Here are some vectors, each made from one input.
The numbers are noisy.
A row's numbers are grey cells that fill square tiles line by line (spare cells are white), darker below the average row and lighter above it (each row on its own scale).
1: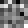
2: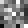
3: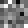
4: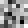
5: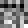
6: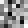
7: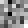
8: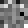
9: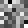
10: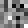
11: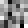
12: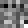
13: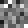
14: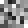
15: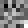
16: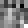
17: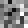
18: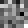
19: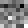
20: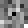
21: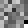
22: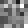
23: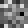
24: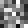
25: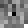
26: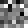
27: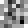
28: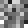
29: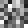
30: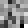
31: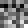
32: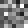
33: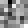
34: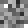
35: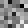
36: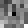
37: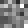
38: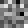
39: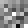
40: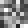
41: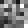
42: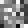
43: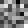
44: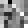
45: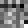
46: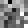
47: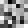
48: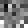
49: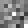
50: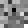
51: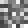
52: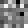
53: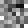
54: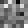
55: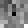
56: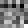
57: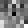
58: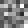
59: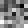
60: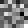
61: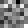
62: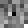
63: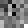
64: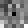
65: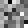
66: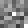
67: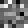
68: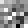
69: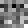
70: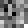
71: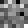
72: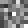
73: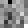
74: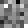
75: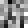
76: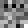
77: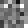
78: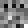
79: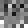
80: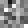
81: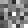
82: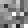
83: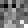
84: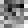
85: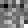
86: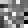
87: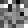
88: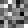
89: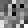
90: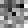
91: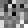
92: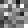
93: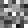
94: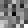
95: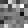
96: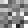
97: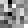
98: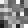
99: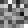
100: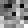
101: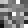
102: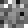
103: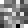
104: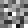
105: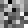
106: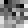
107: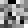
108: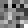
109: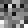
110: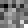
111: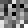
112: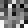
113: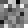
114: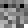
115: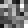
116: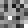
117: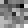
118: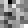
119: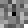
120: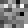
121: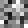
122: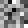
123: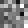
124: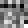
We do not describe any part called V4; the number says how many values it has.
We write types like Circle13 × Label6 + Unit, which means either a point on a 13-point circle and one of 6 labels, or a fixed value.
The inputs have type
Bool × (Line6 + V4) + Line3 × Line3.
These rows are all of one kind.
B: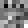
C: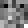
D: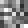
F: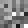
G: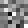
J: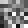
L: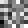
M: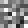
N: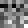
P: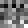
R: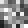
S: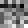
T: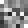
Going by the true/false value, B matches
C, N, P and S.
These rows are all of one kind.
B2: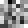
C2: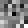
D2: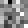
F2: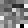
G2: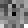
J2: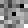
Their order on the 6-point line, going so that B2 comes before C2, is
F2, B2, J2, D2, G2, C2.
